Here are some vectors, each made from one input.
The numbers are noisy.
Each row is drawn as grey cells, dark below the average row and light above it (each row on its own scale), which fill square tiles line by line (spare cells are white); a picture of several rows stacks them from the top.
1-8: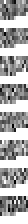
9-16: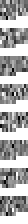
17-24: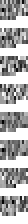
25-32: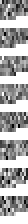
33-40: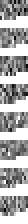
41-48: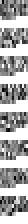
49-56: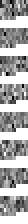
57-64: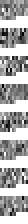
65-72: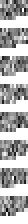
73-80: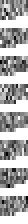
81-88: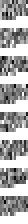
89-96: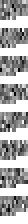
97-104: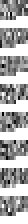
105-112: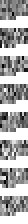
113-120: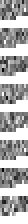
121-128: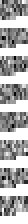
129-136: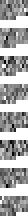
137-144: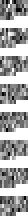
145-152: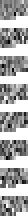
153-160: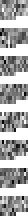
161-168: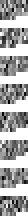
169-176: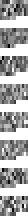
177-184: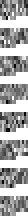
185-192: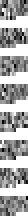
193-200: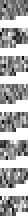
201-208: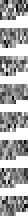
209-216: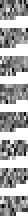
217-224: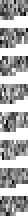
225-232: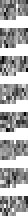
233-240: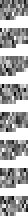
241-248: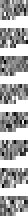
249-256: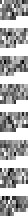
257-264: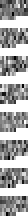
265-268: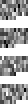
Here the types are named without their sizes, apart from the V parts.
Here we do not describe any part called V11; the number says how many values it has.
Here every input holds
a value of V11, together with a list of points on a line.
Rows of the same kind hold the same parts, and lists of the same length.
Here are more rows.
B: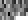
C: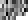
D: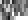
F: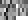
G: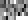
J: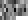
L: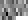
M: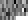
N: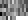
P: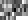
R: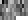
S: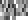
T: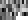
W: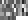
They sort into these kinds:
B, F, G, J, N, S
C, D, L, M, P, R
T, W

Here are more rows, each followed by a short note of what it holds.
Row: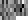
a value of V11, together with a list of one item
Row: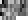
a value of V11, together with a list of two items
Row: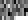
a value of V11, together with a list of two items
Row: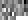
a value of V11, together with a list of two items
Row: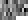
a value of V11, together with a list of one item
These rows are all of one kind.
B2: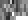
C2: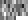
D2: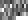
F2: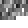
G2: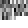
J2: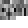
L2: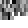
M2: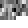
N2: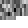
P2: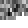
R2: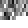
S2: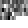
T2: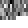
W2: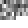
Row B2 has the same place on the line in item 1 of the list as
D2, G2, M2 and P2.
